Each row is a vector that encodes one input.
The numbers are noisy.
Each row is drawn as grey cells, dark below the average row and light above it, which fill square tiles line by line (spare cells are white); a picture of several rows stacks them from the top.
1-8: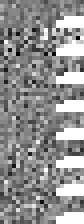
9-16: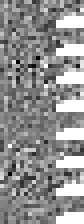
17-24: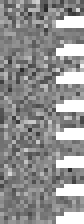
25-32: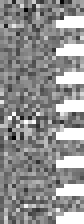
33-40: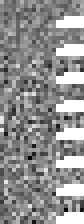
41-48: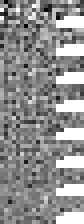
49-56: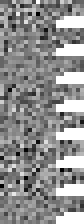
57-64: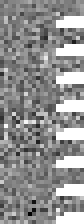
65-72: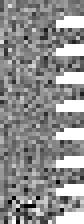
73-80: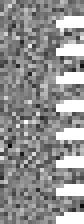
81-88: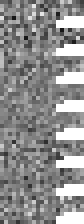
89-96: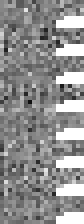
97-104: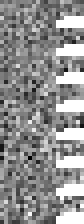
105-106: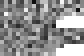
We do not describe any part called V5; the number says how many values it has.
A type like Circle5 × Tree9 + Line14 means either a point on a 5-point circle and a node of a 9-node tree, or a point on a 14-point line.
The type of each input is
List2(Bool × V5).
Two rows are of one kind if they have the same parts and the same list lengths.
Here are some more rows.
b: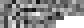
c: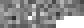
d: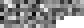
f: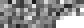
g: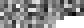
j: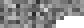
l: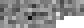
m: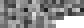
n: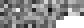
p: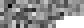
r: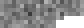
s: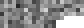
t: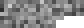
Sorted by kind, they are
b, c, m, p, t
d, f, g, j, l, r, s
n

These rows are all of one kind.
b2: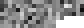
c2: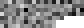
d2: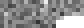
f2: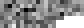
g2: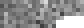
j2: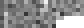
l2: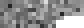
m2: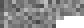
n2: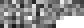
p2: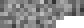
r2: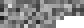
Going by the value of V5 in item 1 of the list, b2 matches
m2 and r2.
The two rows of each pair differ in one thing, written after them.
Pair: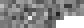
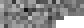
the value of V5 in item 2 of the list
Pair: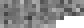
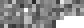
the true/false value in item 1 of the list
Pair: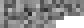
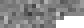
the true/false value in item 2 of the list
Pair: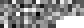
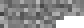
the value of V5 in item 2 of the list
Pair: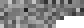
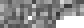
the true/false value in item 2 of the list
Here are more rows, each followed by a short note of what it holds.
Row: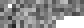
a list of two items
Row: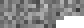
a list of one item
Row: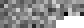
the empty list
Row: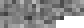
a list of two items
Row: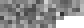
a list of two items
